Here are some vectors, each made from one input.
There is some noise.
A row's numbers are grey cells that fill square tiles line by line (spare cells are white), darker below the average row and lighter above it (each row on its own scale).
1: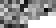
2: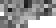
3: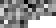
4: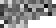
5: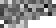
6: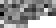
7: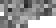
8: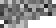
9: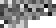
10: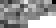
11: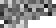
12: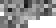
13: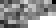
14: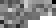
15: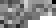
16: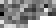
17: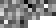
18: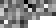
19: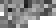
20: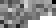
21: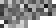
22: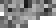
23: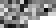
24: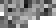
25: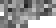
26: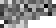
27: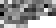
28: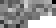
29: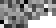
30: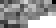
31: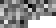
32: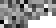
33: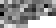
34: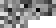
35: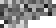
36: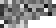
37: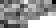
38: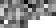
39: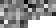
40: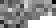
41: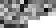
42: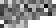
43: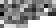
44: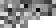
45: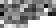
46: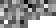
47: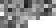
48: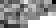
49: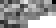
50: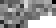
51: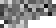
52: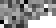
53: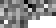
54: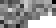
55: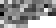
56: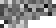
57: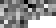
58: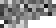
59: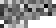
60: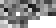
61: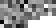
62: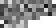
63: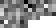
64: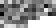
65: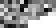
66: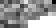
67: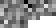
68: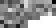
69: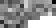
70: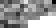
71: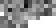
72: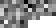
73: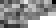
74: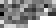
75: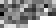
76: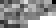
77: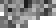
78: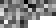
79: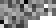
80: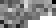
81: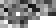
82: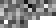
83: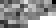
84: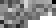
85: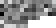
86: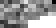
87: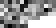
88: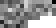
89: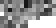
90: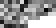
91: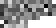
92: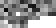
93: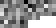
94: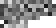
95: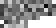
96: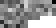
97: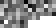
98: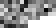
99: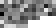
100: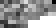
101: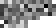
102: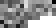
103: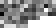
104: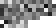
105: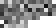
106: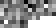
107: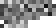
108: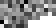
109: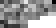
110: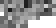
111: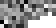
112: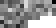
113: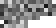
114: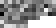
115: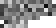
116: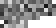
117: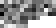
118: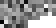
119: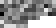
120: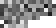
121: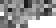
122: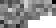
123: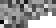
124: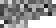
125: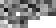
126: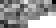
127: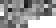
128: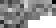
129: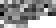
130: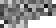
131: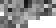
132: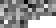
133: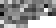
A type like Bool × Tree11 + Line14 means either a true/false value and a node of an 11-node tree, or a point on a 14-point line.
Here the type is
Bool × Line5.
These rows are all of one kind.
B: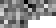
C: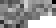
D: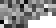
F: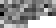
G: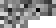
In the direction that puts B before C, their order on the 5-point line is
F, G, B, D, C.
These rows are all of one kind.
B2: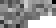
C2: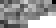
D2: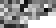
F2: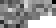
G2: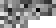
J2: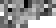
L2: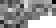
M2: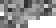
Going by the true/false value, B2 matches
F2 and L2.
